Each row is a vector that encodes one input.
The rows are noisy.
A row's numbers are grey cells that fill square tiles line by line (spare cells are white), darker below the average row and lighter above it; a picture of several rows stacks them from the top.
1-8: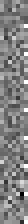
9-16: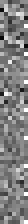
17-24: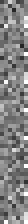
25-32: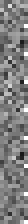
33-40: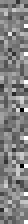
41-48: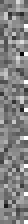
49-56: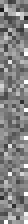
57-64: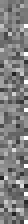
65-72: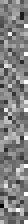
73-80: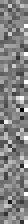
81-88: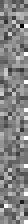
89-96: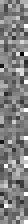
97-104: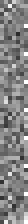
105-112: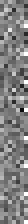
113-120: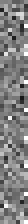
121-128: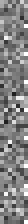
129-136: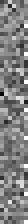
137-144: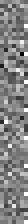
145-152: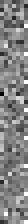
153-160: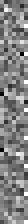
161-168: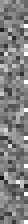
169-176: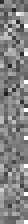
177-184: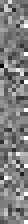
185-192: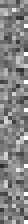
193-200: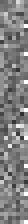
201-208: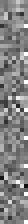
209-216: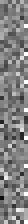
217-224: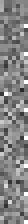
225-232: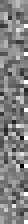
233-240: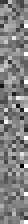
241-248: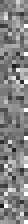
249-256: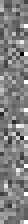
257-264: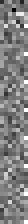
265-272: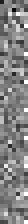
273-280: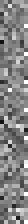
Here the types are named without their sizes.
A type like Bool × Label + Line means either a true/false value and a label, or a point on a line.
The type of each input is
Bool × Line + Label.
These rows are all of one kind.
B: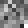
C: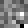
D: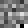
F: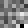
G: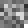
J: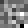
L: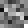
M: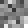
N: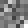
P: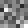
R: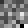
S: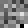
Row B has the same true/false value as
M, N and P.
